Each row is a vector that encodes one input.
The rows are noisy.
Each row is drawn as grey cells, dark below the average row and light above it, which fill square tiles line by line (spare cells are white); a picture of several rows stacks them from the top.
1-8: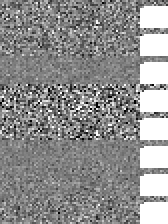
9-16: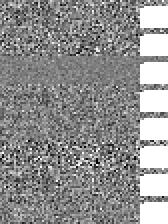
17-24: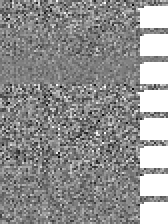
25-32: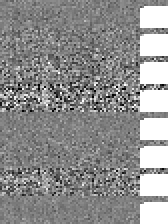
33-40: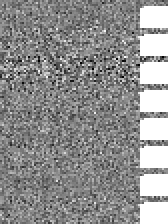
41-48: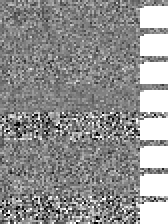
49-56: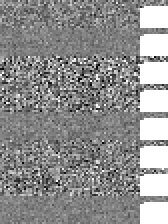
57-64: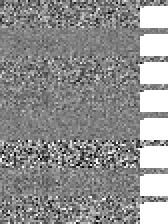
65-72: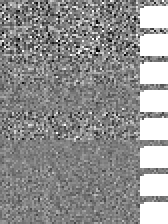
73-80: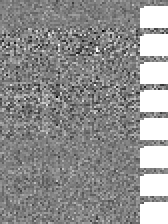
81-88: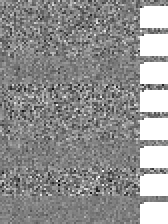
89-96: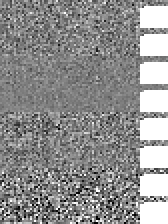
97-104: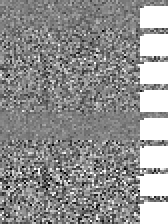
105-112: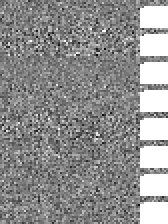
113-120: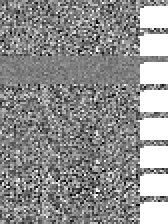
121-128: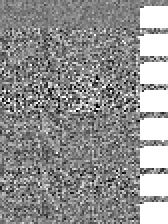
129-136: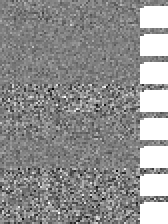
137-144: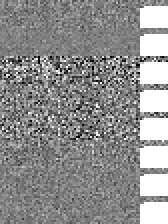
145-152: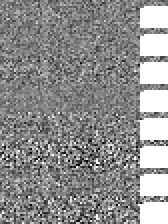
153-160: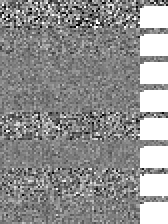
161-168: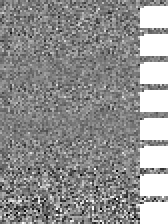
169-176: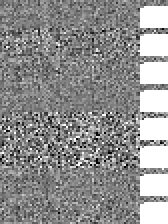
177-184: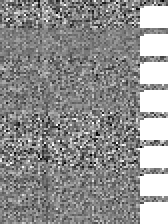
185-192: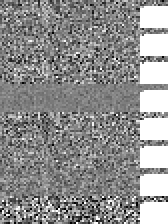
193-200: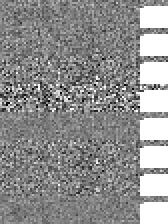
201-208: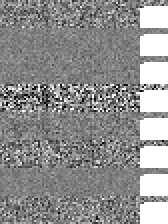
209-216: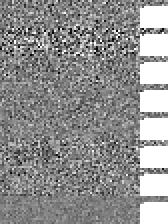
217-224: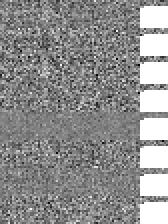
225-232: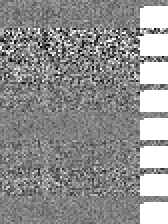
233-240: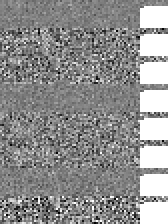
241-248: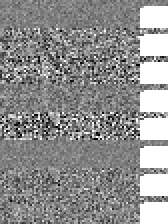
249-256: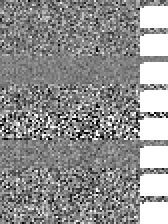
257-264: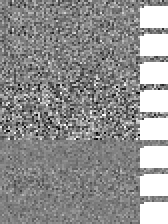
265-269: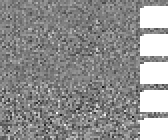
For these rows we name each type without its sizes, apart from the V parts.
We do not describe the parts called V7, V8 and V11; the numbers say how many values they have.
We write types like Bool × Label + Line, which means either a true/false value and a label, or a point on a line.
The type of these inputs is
(Bool × Circle × V8 + V11) × Circle + V7.
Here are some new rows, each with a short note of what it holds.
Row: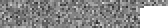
a point on each of two circles, a true/false value and a value of V8
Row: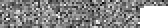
a point on each of two circles, a true/false value and a value of V8
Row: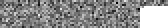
a point on a circle and a value of V11
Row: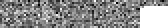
a point on each of two circles, a true/false value and a value of V8
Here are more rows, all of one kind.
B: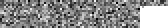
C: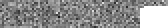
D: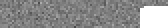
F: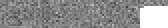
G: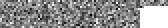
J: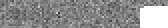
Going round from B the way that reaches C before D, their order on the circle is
B, F, C, G, D, J.
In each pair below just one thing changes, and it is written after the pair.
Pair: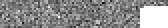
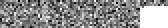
the true/false value
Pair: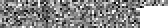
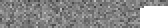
the value of V8
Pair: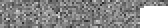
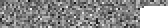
the place on one of the two circles
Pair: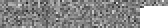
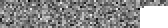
the value of V8
